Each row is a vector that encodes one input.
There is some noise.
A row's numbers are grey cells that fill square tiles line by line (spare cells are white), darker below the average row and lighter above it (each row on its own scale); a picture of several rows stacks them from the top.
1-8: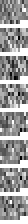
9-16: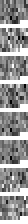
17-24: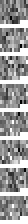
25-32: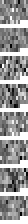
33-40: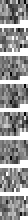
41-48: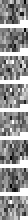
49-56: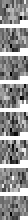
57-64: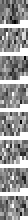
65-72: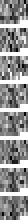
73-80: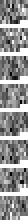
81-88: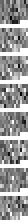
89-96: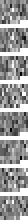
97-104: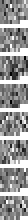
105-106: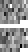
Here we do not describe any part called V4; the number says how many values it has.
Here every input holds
a point on a 5-point line and a value of V4, together with either a fixed value, or three true/false values.
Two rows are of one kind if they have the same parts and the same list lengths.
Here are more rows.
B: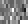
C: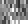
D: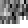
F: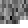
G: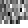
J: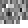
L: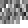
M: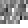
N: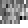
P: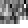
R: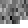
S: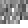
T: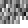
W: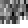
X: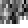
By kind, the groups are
B, C, D, F, G, J, L, N, P, R, T, W, X
M, S

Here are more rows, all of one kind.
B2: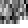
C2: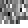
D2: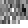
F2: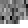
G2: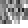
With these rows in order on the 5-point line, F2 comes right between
B2 and C2.
